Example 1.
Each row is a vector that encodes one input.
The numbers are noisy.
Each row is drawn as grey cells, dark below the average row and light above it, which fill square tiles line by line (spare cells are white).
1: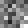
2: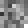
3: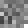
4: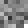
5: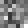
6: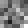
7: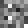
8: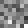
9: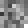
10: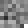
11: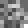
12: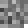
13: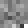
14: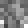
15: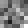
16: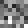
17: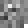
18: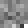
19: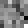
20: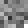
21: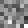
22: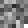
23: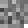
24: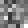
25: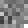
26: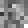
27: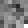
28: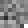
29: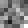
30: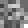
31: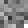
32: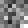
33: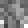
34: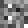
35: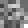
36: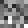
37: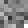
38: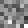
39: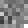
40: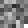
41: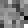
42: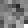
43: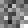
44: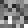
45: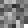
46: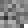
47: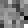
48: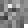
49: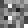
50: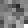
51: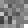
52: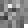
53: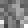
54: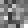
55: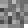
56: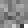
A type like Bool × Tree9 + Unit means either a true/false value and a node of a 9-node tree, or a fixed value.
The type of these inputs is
Line3 × Line6.
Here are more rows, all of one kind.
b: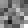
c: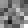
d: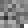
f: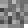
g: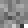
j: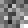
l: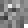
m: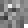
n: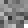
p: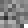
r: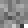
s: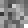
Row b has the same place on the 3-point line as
c, j and s.
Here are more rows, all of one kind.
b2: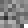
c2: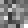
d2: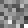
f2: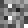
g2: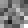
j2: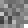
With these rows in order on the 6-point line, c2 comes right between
d2 and j2.
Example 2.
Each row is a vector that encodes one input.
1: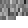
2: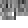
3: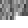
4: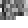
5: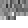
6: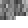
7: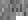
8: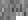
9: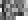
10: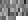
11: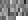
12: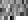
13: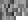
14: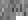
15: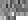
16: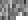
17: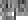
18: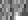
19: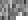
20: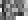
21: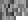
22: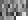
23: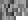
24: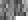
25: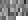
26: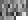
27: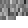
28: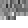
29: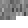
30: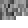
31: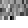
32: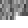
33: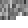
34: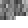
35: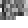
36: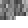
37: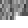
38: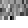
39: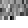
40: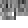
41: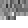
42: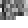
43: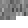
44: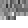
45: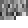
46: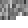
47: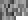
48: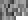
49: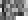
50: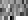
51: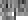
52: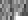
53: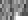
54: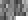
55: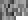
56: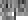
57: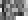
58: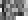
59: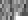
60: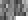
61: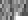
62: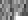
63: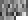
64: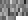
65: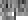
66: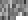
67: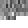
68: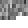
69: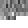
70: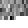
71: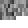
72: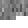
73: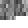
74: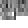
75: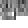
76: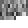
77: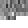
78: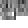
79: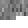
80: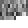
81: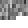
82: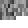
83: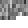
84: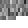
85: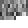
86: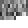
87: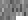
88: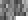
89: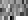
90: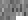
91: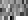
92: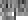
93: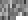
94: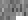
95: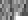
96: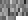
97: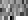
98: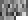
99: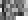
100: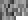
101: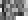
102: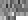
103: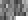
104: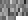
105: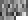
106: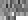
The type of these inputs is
Tree11.
